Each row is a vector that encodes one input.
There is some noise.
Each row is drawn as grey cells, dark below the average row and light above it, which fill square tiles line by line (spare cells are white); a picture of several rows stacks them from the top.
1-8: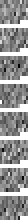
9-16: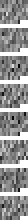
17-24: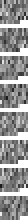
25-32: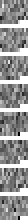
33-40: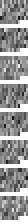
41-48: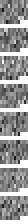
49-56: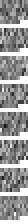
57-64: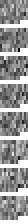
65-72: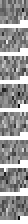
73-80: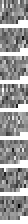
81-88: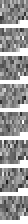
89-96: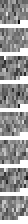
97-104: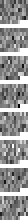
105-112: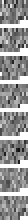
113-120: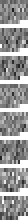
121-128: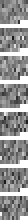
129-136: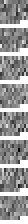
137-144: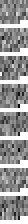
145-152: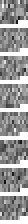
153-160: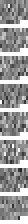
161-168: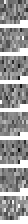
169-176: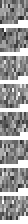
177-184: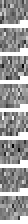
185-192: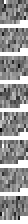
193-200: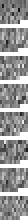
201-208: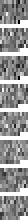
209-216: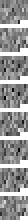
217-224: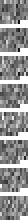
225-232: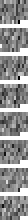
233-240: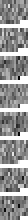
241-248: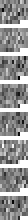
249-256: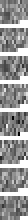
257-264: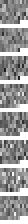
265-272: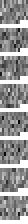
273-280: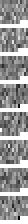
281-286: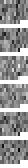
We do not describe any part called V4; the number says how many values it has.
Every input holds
a point on a 6-point line, together with either a point on an 8-point line and a node of a 10-node tree, or a list of up to two values of V4.
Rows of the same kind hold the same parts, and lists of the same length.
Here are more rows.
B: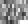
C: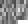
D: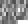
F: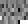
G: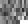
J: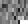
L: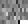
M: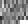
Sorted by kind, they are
B
C, D
F, J, L, M
G

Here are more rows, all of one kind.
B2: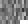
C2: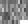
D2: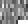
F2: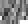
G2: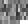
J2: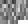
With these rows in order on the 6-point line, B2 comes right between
F2 and G2.
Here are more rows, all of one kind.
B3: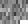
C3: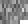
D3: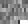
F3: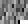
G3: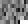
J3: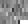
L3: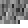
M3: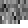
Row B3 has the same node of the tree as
D3 and G3.
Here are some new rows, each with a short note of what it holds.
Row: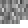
a point on a 6-point line, together with a list of two items
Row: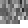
a point on a 6-point line, together with a list of two items
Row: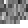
a point on a 6-point line, together with a list of one item
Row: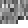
a point on a 6-point line, together with a list of two items
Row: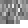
a point on a 6-point line, together with the empty list
